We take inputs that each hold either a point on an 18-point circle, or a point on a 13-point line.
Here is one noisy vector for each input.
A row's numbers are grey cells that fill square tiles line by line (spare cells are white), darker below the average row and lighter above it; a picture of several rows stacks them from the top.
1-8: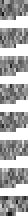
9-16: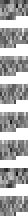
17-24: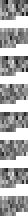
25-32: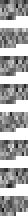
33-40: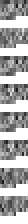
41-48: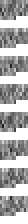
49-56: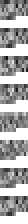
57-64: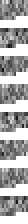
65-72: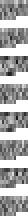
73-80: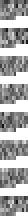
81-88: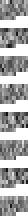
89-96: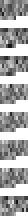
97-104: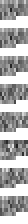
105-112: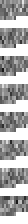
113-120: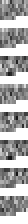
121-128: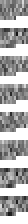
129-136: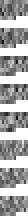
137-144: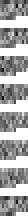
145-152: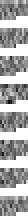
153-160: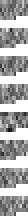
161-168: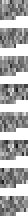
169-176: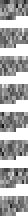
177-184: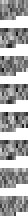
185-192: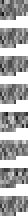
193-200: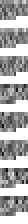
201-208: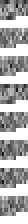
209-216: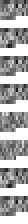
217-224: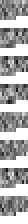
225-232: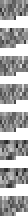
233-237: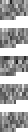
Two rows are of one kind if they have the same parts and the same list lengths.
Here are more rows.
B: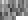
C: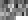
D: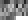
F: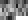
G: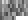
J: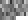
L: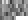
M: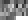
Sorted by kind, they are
B, G, J, L
C, D, F, M

